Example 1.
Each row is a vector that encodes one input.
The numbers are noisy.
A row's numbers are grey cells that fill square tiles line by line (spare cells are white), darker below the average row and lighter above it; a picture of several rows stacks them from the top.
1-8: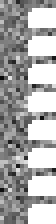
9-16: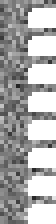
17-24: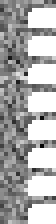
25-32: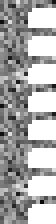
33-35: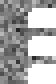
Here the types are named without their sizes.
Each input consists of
a point on a line.
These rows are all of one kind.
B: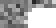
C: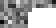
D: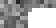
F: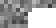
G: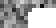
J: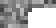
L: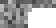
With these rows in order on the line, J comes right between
F and G.
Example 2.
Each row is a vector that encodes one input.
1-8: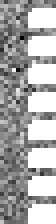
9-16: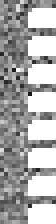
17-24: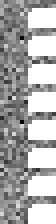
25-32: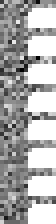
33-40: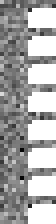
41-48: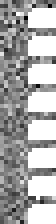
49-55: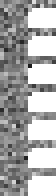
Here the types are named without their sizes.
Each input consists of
a label.
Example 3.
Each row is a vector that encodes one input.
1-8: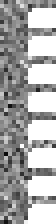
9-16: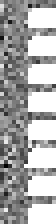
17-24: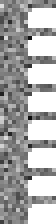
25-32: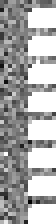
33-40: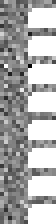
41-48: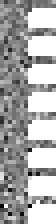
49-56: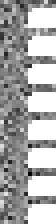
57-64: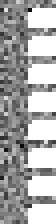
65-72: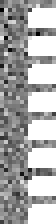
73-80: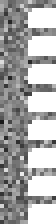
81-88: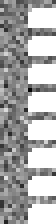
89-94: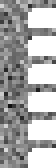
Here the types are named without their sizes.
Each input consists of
a point on a circle.
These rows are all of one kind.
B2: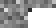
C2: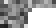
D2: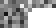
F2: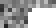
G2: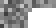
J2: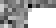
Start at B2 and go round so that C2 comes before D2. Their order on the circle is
B2, F2, C2, G2, D2, J2.
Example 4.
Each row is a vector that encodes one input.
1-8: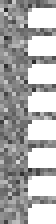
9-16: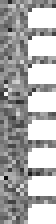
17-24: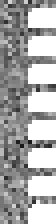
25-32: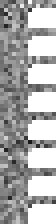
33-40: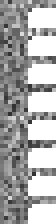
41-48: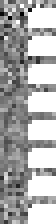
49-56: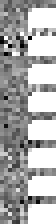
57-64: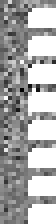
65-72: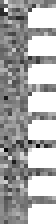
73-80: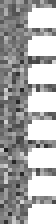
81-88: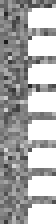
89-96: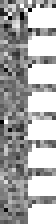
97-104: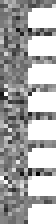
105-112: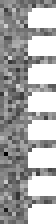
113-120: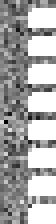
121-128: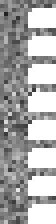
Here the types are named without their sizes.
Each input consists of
a node of a tree.
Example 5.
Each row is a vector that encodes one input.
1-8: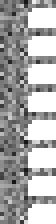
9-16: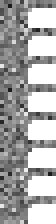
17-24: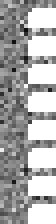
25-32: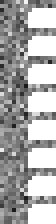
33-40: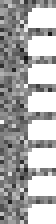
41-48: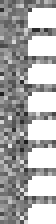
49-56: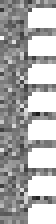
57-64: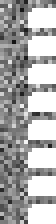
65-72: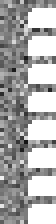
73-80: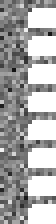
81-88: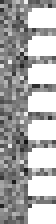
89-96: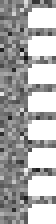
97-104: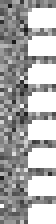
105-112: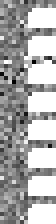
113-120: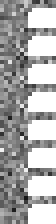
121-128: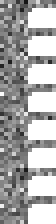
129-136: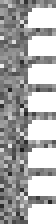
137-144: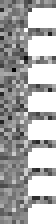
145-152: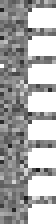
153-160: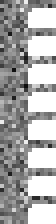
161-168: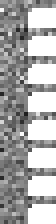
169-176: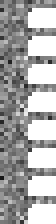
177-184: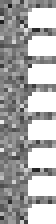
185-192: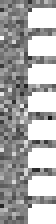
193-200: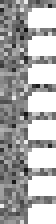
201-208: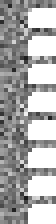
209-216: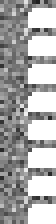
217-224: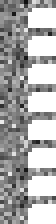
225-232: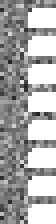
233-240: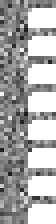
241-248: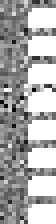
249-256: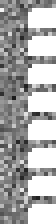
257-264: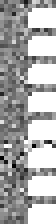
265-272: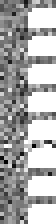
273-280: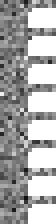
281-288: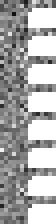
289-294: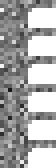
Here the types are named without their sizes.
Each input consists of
either a fixed value, or three true/false values.
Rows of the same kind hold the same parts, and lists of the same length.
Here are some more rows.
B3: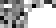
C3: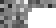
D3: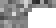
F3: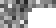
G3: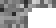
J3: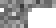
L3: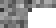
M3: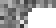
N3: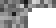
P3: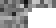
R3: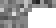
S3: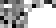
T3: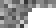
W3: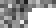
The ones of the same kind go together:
B3, S3
C3, D3, F3, G3, J3, L3, M3, N3, P3, R3, T3, W3

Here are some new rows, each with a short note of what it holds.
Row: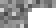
three true/false values
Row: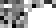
a fixed value
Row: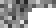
three true/false values
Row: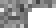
three true/false values
